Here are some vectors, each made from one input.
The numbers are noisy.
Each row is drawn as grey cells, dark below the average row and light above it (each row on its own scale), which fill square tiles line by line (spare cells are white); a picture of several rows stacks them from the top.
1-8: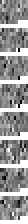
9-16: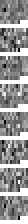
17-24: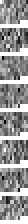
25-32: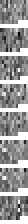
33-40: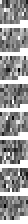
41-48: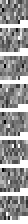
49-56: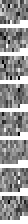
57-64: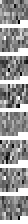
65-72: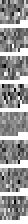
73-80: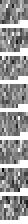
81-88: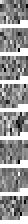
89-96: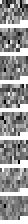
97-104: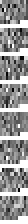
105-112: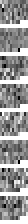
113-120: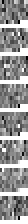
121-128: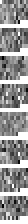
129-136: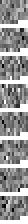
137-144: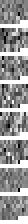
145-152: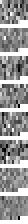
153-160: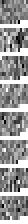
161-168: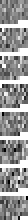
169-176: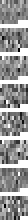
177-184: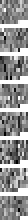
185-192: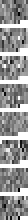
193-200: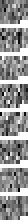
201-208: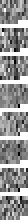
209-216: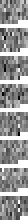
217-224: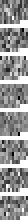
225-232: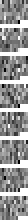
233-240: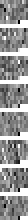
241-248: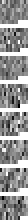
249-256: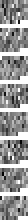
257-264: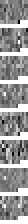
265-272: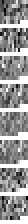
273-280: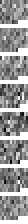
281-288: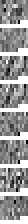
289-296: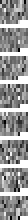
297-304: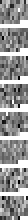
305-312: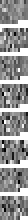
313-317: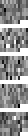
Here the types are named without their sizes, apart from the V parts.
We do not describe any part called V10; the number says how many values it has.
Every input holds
a label, together with either a label and a node of a tree, or four true/false values and a value of V10.
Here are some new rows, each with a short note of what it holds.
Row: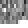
two labels and a node of a tree
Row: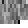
a label, four true/false values and a value of V10
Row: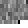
a label, four true/false values and a value of V10
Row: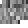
a label, four true/false values and a value of V10
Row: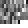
a label, four true/false values and a value of V10
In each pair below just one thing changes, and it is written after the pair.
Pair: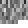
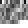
the node of the tree
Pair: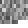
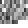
one of the two labels
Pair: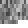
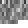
one of the two labels
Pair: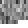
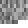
one of the two labels
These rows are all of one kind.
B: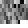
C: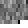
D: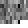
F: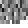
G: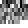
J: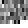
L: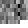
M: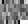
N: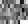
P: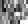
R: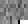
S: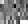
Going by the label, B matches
D, L, M and N.
